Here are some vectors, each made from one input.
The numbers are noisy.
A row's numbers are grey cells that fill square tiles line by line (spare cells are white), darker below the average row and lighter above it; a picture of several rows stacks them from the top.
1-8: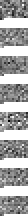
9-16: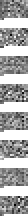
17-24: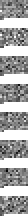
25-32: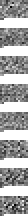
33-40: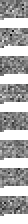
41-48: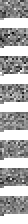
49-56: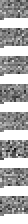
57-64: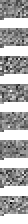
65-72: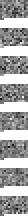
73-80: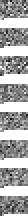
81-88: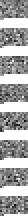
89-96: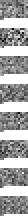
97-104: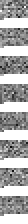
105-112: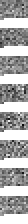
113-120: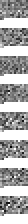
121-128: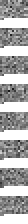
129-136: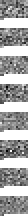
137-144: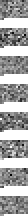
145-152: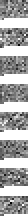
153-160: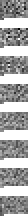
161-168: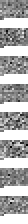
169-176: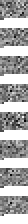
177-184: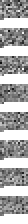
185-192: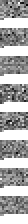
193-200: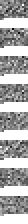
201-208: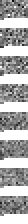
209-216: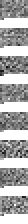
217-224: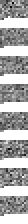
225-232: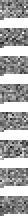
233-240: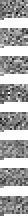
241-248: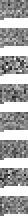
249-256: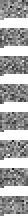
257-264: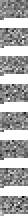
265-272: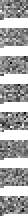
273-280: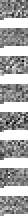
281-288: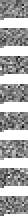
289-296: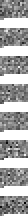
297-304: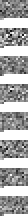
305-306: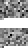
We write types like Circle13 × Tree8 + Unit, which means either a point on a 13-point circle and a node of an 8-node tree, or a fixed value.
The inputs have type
Circle16 + Circle20 + Tree13 + Unit.
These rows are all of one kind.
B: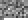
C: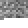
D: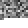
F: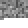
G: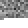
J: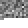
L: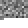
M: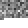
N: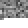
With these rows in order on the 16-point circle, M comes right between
D and J.
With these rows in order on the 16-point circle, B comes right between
G and L.
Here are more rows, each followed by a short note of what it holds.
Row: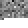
a point on a 20-point circle
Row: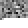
a fixed value
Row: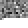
a fixed value
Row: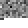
a node of a 13-node tree
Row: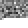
a fixed value
